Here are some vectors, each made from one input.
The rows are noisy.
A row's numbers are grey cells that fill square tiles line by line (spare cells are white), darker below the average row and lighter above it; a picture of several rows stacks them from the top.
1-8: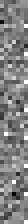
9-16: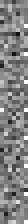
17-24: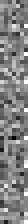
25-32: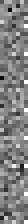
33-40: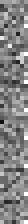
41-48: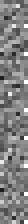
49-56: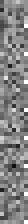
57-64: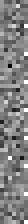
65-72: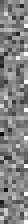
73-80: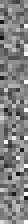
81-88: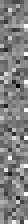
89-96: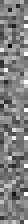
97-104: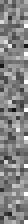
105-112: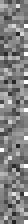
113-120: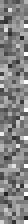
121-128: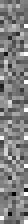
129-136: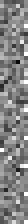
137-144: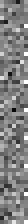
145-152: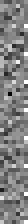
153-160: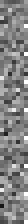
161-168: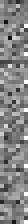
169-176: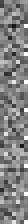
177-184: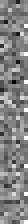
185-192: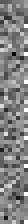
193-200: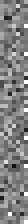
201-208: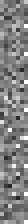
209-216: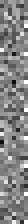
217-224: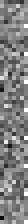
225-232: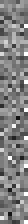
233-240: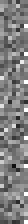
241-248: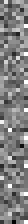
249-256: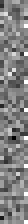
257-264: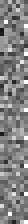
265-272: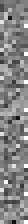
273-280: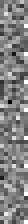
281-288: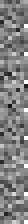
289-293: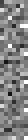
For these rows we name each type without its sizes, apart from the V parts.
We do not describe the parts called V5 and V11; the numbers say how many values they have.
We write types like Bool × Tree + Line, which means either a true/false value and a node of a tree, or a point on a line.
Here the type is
Bool × Bool × Bool × Bool + (Circle + V5) × V11 + Unit.
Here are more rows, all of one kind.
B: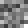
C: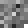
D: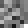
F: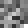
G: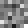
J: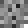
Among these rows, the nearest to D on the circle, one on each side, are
F and J.
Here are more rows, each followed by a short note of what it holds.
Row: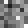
a fixed value
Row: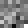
a point on a circle and a value of V11
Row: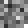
a fixed value
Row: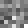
four true/false values
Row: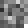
a value of V5 and a value of V11
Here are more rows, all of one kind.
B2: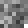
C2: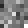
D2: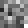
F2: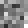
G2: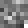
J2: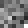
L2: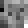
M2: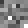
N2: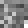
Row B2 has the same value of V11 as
C2 and N2.
